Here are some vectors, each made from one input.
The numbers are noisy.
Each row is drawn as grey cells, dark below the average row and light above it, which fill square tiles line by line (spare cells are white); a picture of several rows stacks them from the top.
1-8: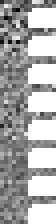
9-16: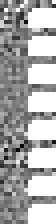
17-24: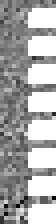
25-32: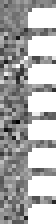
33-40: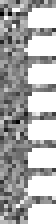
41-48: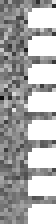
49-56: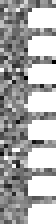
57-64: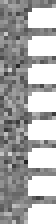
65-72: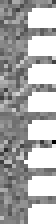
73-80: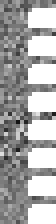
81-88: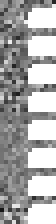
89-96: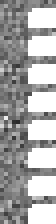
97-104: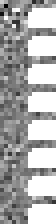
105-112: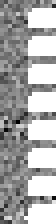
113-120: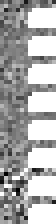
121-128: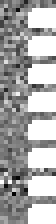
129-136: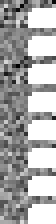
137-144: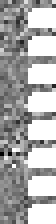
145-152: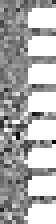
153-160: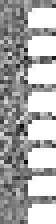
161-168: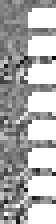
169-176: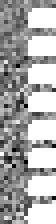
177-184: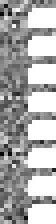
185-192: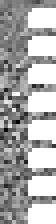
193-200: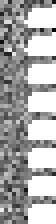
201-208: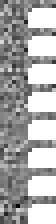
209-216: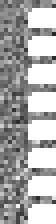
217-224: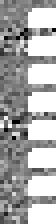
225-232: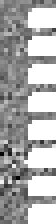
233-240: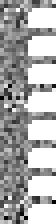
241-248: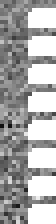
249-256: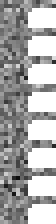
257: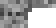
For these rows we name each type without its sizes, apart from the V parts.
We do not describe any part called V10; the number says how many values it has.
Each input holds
either a point on each of two lines, a node of a tree and a true/false value, or three values of V10.
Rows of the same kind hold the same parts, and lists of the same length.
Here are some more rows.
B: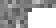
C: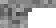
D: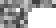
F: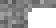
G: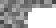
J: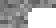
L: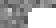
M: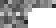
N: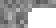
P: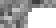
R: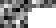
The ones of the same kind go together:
B, C, R
D, F, G, J, L, M, N, P

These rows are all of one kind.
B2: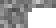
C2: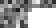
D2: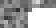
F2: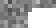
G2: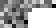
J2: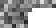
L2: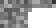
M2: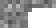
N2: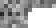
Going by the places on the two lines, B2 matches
D2 and F2.
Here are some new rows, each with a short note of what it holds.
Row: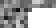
a point on each of two lines, a node of a tree and a true/false value
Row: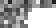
a point on each of two lines, a node of a tree and a true/false value
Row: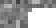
a point on each of two lines, a node of a tree and a true/false value
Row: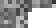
a point on each of two lines, a node of a tree and a true/false value
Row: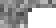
a point on each of two lines, a node of a tree and a true/false value
